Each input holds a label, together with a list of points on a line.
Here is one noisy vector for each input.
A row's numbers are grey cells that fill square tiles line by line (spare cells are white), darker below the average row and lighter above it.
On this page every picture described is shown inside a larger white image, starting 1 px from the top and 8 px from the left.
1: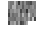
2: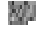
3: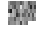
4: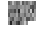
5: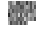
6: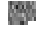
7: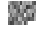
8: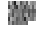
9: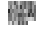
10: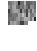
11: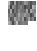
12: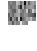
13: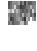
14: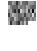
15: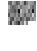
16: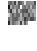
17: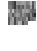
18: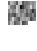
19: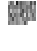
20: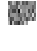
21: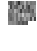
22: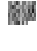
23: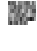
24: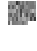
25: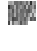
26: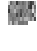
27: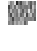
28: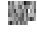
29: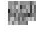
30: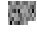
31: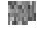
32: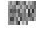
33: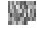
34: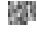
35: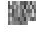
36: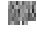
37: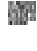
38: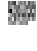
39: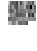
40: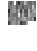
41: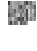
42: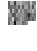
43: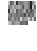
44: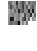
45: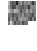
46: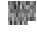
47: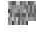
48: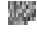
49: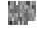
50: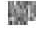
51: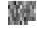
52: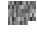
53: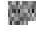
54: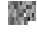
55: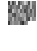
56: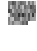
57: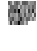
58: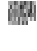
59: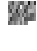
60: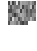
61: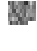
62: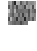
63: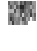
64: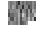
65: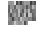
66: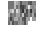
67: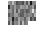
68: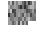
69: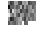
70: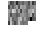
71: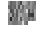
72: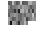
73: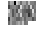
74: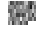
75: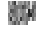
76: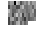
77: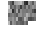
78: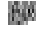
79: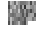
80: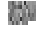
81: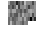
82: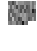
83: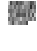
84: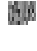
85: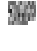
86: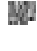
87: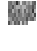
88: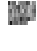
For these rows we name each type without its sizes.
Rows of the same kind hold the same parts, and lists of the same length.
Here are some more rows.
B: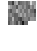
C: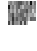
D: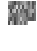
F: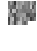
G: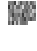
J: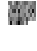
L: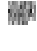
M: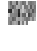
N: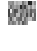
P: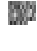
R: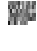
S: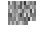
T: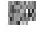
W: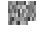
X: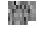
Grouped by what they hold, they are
B, F, G, L, N, S, X
C, D, P, R
J, M, T, W

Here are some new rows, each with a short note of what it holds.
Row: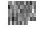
a label, together with a list of one item
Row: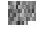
a label, together with the empty list
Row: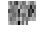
a label, together with the empty list
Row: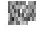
a label, together with the empty list
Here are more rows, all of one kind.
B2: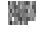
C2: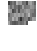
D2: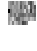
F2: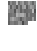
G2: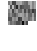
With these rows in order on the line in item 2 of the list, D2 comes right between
B2 and C2.
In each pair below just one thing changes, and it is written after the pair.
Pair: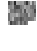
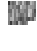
the place on the line in item 2 of the list
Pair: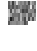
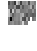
the place on the line in item 2 of the list
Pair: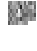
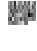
the place on the line in item 1 of the list
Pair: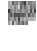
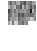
the place on the line in item 2 of the list
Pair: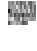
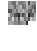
the place on the line in item 1 of the list
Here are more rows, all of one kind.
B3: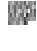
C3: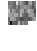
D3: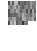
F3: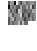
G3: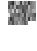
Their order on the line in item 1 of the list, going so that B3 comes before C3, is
B3, D3, G3, C3, F3.
